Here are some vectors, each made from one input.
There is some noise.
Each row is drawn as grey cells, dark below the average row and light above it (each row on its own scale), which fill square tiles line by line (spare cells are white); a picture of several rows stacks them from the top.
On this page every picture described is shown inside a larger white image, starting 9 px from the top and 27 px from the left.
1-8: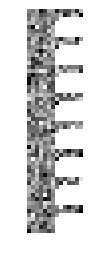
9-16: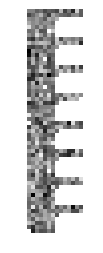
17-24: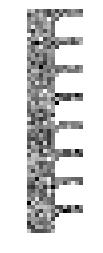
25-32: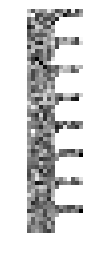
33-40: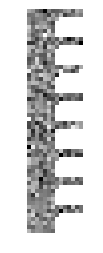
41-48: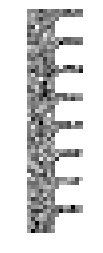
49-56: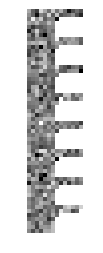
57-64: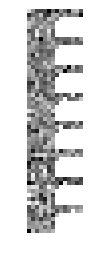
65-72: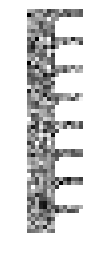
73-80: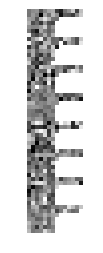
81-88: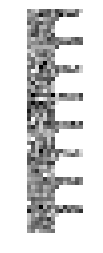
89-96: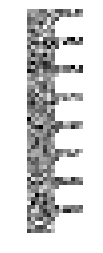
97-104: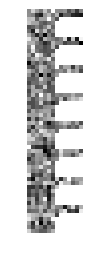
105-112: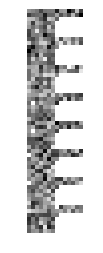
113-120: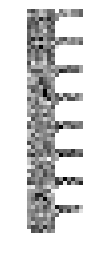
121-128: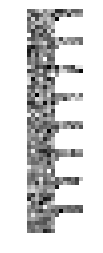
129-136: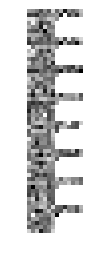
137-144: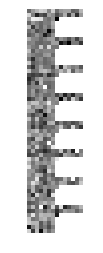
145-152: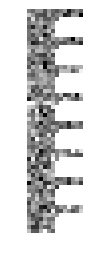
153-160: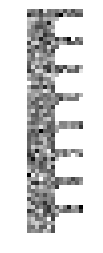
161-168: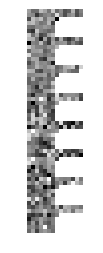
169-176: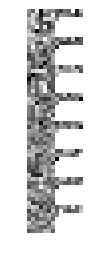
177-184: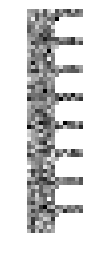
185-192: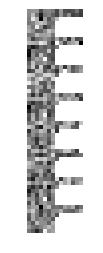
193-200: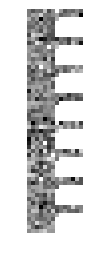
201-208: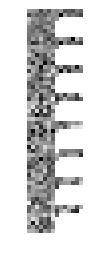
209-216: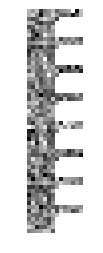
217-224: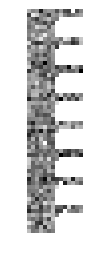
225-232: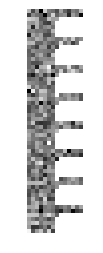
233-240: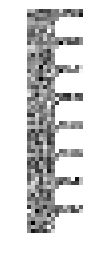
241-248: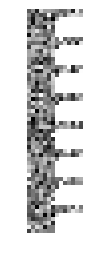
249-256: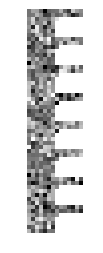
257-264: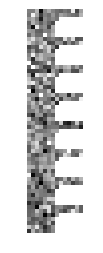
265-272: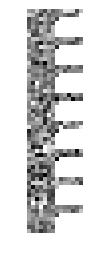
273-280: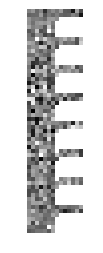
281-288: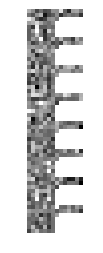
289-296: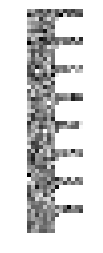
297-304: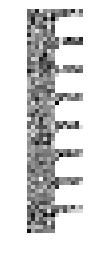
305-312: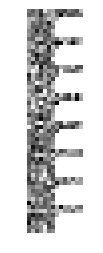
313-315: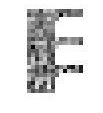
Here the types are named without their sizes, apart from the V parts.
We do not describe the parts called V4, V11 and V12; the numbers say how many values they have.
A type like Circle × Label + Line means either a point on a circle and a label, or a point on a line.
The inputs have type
(Bool × Circle + V11) × V12 + Line + V4.
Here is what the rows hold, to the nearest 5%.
About 15% of them hold a point on a line. About 10% of them hold a value of V4. The rest hold a value of V12, together with either a point on a circle and a true/false value, or a value of V11.
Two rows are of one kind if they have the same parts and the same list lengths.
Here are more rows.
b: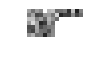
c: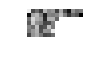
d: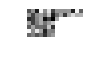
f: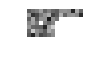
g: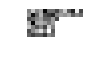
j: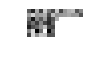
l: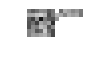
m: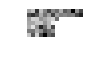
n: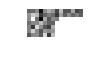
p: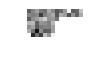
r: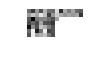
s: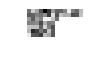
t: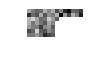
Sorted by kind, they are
b, m, p, s, t
c, f, g, n
d
j, l, r

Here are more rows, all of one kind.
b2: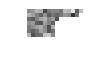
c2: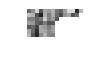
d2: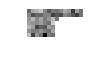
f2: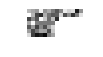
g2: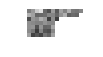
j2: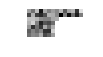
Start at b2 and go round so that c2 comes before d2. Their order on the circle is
b2, j2, g2, c2, d2, f2.
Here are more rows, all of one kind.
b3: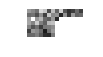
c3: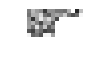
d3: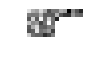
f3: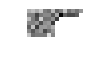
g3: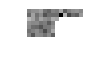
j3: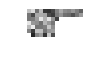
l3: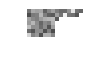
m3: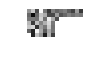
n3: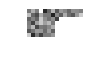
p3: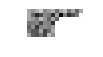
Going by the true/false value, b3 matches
c3, l3 and n3.
